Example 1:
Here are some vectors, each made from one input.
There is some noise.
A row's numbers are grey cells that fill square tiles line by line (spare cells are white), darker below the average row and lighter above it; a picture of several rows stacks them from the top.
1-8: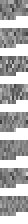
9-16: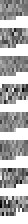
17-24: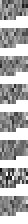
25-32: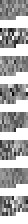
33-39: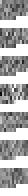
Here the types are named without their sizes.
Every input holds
either a fixed value, or three true/false values.
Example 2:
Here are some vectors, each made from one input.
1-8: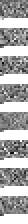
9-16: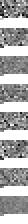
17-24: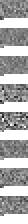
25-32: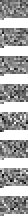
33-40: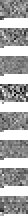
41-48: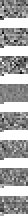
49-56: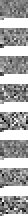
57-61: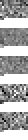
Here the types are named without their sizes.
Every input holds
a point on a line.
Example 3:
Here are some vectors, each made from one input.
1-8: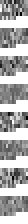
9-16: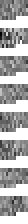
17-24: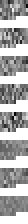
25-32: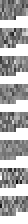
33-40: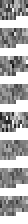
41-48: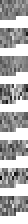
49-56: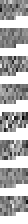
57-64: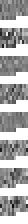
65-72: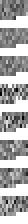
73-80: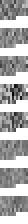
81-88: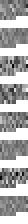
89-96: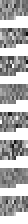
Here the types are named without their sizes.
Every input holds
either a fixed value, or three true/false values.
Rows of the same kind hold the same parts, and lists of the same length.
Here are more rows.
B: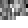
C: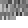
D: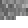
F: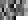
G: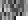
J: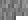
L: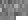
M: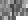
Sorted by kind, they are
B, C, D, J, L, M
F, G

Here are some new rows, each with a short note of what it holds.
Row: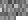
three true/false values
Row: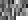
a fixed value
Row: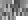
three true/false values
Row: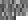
a fixed value
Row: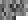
a fixed value
